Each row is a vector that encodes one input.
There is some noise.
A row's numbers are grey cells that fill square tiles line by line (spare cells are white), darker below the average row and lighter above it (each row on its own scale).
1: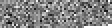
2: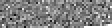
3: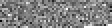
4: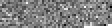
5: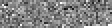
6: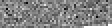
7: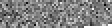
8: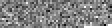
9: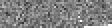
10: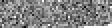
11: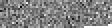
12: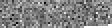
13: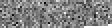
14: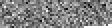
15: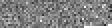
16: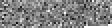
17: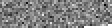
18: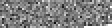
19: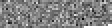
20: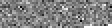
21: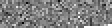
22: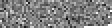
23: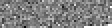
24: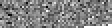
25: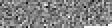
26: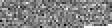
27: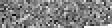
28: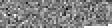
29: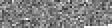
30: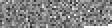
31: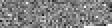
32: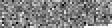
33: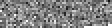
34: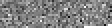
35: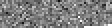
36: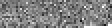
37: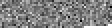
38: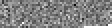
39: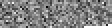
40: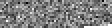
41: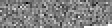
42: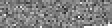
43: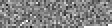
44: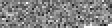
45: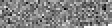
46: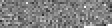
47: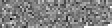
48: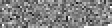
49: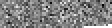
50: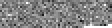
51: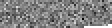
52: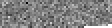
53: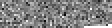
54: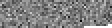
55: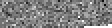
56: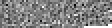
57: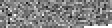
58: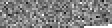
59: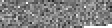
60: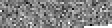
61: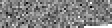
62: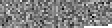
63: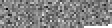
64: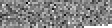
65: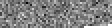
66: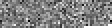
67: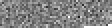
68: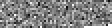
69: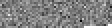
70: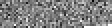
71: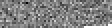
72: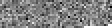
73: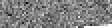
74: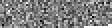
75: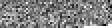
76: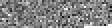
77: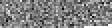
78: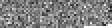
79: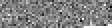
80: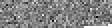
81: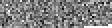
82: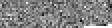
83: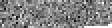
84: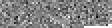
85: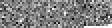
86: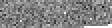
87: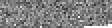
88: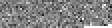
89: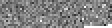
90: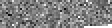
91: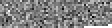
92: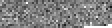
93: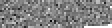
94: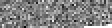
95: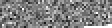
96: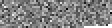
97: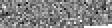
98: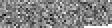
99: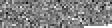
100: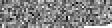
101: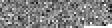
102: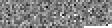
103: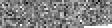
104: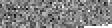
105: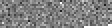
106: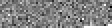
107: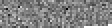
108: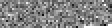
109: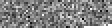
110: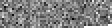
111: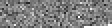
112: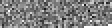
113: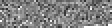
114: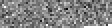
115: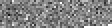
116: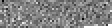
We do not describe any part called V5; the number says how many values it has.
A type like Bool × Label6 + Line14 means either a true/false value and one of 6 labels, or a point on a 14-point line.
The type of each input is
List3(Bool × V5).
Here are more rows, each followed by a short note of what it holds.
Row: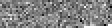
a list of one item
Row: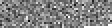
a list of three items
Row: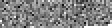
a list of two items
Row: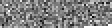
the empty list
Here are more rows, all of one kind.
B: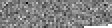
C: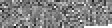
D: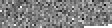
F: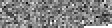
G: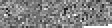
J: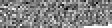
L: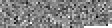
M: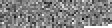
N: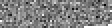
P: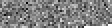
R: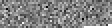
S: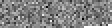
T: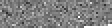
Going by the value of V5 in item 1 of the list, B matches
F and P.
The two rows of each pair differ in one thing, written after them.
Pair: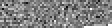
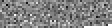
the value of V5 in item 1 of the list
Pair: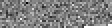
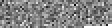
the true/false value in item 1 of the list
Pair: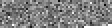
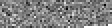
the true/false value in item 1 of the list
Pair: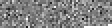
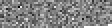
the value of V5 in item 1 of the list
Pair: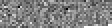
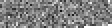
the true/false value in item 1 of the list
